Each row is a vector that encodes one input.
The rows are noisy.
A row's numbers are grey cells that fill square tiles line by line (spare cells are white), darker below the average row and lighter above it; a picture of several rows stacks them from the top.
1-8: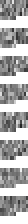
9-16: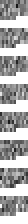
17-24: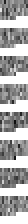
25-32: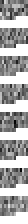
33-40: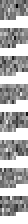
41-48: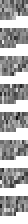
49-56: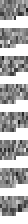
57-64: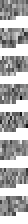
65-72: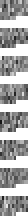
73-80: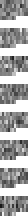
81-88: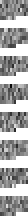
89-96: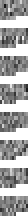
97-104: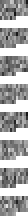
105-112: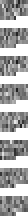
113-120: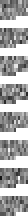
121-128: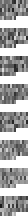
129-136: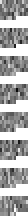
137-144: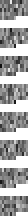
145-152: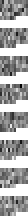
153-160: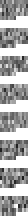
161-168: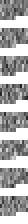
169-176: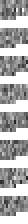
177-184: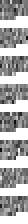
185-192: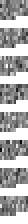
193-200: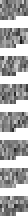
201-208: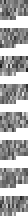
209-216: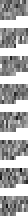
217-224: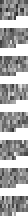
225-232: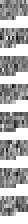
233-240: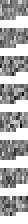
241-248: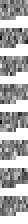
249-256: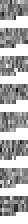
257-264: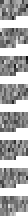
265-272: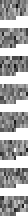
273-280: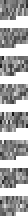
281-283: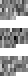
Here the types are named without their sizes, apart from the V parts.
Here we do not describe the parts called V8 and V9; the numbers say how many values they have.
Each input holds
a value of V8, together with either a label, a true/false value and a value of V9, or a point on a line.
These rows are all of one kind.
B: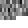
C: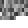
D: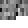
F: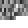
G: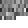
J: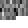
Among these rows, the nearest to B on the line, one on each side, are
F and J.
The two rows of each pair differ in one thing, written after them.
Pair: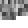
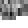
the label
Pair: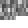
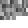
the label
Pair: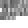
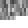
the label
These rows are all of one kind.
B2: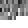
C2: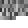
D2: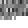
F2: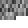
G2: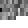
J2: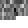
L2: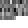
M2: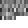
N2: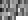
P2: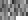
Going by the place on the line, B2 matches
C2, D2 and L2.
